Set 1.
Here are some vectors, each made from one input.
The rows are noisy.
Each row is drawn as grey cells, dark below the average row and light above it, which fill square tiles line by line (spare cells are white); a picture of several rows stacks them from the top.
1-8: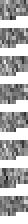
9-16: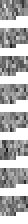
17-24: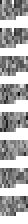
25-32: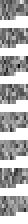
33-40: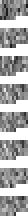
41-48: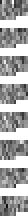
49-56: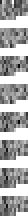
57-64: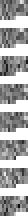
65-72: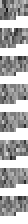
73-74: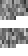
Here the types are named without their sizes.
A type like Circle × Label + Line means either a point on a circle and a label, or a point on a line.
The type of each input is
Circle.
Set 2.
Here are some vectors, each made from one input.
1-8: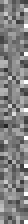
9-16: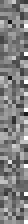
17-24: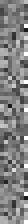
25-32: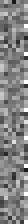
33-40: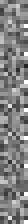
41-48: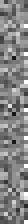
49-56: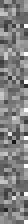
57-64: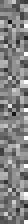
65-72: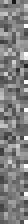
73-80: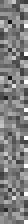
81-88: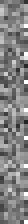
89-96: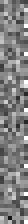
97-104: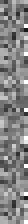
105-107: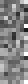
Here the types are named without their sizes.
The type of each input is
Bool × Bool × Bool × Bool.
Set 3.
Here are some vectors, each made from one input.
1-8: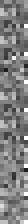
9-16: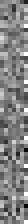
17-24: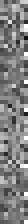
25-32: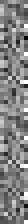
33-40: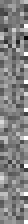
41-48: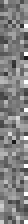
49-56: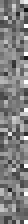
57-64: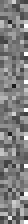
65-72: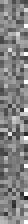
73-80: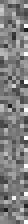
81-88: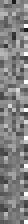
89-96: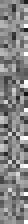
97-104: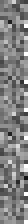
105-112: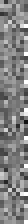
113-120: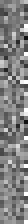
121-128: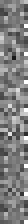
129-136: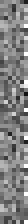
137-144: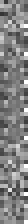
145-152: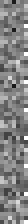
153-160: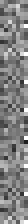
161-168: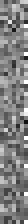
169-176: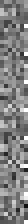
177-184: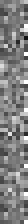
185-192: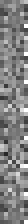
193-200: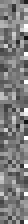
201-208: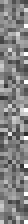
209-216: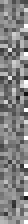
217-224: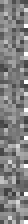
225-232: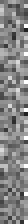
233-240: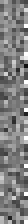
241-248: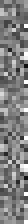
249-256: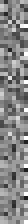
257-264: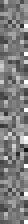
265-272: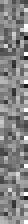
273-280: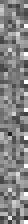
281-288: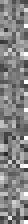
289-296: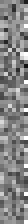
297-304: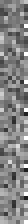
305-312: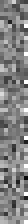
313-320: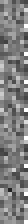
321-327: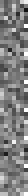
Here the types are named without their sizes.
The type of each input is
Bool × Bool × Bool × Bool.
